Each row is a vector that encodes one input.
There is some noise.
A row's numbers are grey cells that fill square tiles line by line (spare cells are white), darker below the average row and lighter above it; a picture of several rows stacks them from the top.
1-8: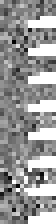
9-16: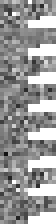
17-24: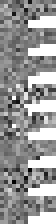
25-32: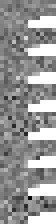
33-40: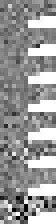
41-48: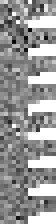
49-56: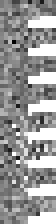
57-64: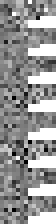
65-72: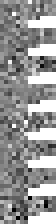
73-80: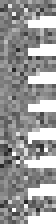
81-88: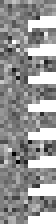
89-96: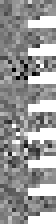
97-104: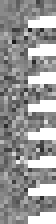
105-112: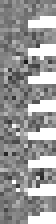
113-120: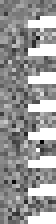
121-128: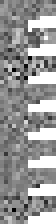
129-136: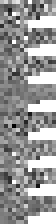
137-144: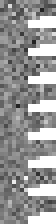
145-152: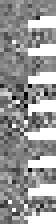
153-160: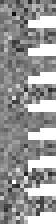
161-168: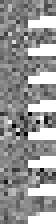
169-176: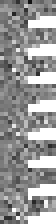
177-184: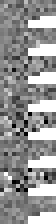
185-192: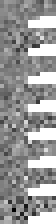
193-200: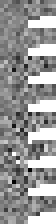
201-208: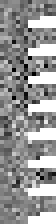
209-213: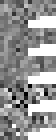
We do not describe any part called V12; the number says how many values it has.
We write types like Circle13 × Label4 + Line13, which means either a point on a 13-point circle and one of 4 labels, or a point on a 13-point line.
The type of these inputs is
(Circle9 + Unit) × V12 + Tree8.
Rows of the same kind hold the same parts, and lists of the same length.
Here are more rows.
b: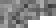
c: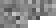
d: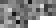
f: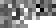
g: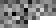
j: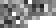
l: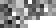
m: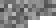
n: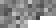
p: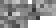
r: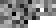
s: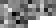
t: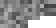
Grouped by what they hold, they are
b, d, f, m, s, t
c, j, p, r
g, l, n

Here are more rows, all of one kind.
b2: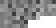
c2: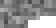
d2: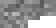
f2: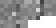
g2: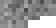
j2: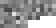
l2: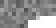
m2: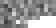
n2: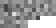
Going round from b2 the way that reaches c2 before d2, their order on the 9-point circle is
b2, n2, m2, j2, l2, c2, f2, d2, g2.
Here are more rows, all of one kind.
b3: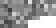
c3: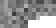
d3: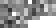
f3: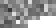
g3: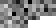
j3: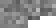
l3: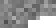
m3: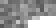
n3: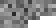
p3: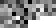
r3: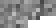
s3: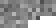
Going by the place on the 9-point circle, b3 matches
d3, g3, j3 and n3.
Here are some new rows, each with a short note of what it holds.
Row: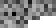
a value of V12
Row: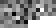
a value of V12
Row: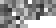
a value of V12
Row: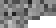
a value of V12
